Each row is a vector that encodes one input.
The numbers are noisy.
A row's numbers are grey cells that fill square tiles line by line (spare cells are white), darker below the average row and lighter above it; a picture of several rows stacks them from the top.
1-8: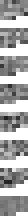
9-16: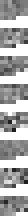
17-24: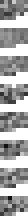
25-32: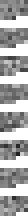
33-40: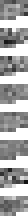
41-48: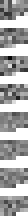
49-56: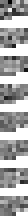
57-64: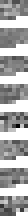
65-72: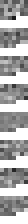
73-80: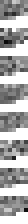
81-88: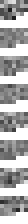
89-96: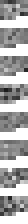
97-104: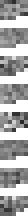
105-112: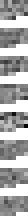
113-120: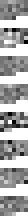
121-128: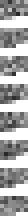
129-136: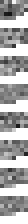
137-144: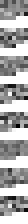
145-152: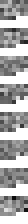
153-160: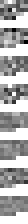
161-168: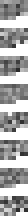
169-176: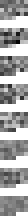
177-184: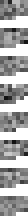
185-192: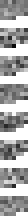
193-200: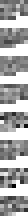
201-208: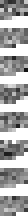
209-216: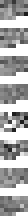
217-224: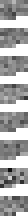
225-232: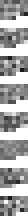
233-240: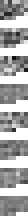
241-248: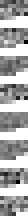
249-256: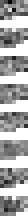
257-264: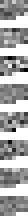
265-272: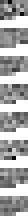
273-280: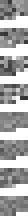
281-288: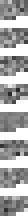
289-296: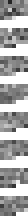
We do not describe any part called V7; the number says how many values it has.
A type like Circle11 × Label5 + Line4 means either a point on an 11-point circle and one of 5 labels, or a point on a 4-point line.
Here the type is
(Bool × Bool × Bool × Bool × (Tree11 + Unit) + Label8) × V7 × V7.
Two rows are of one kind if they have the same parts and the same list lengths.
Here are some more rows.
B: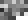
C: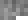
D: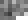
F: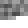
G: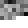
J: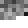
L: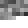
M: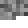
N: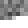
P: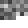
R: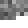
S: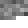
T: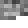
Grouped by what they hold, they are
B, C, D, G, N
F, L, P, R, S, T
J, M

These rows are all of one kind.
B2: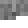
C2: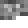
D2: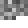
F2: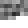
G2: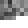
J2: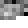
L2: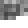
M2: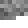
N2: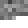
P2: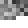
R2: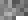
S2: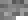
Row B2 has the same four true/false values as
C2, D2 and L2.
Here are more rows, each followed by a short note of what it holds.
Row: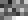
a node of an 11-node tree, four true/false values and two values of V7
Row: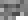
four true/false values and two values of V7
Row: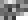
four true/false values and two values of V7
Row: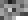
four true/false values and two values of V7
